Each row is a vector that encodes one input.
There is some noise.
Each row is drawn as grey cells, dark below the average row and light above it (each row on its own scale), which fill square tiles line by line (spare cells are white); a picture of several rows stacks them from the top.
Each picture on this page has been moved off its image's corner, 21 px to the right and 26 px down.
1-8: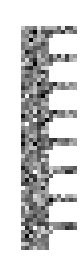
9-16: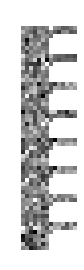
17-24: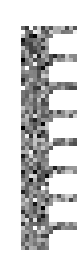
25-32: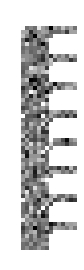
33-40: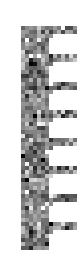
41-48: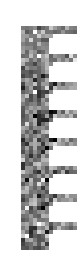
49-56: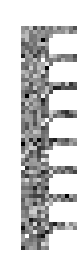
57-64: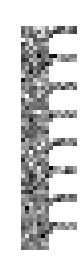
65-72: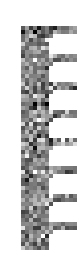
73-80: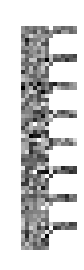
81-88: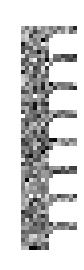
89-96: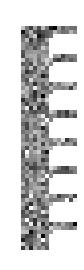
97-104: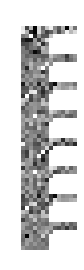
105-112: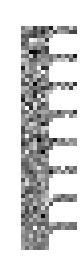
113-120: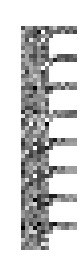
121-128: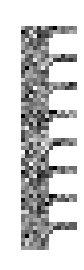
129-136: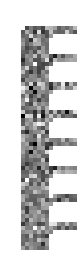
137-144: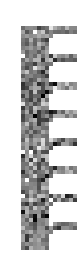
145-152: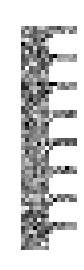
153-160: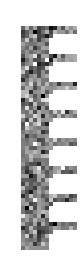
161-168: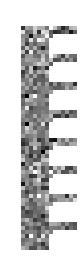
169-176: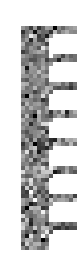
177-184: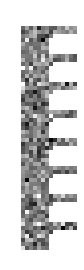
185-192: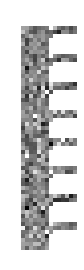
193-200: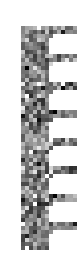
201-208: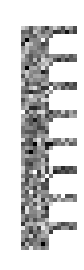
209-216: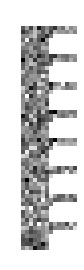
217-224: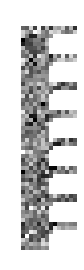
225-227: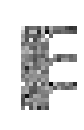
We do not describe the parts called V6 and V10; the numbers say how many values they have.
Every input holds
a value of V10, together with either a point on an 11-point circle, or a fixed value, or three true/false values and a value of V6.
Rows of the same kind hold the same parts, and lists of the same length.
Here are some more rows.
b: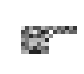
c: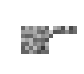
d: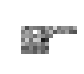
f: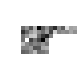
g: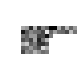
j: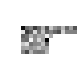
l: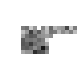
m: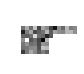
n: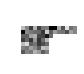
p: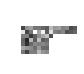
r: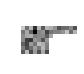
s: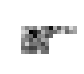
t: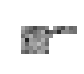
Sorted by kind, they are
b, d, l, r, s
c, j, p, t
f, g, m, n

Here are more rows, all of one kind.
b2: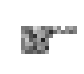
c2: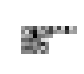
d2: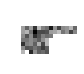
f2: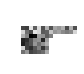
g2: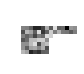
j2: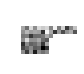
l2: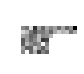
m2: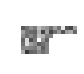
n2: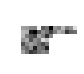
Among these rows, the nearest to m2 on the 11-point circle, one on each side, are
b2 and j2.
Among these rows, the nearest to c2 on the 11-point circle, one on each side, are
f2 and n2.
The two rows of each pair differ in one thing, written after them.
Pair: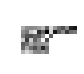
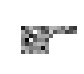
the value of V10
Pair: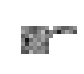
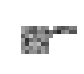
the value of V6
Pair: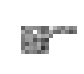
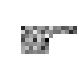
the value of V10
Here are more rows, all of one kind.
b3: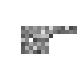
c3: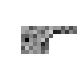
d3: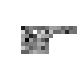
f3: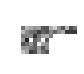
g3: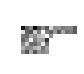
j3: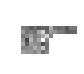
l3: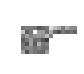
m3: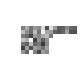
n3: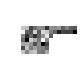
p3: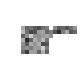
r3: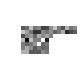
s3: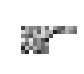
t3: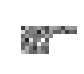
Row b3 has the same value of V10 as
m3 and s3.
